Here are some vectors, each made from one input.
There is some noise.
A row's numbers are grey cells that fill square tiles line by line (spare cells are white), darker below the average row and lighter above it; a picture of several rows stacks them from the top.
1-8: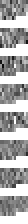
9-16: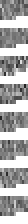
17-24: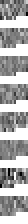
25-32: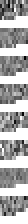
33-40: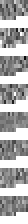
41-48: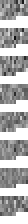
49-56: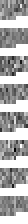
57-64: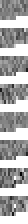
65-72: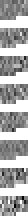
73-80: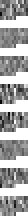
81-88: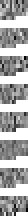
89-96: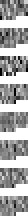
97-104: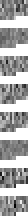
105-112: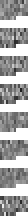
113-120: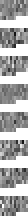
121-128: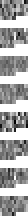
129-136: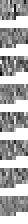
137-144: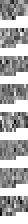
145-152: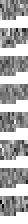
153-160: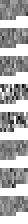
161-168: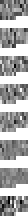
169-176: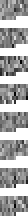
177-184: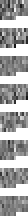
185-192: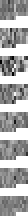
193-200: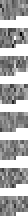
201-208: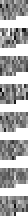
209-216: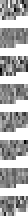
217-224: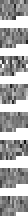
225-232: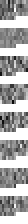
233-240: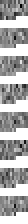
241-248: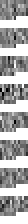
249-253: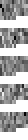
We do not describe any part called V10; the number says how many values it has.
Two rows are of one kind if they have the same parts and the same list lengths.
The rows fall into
3 kinds.
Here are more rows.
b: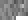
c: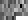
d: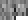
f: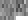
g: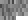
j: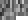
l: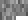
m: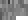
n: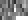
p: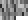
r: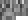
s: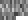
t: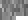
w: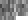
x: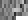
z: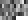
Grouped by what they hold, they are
b, d, n, p
c, s, x, z
f, g, j, l, m, r, t, w

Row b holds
a point on a 9-point circle.
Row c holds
a point on an 8-point line.
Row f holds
a point on a 9-point circle, a true/false value and a value of V10.
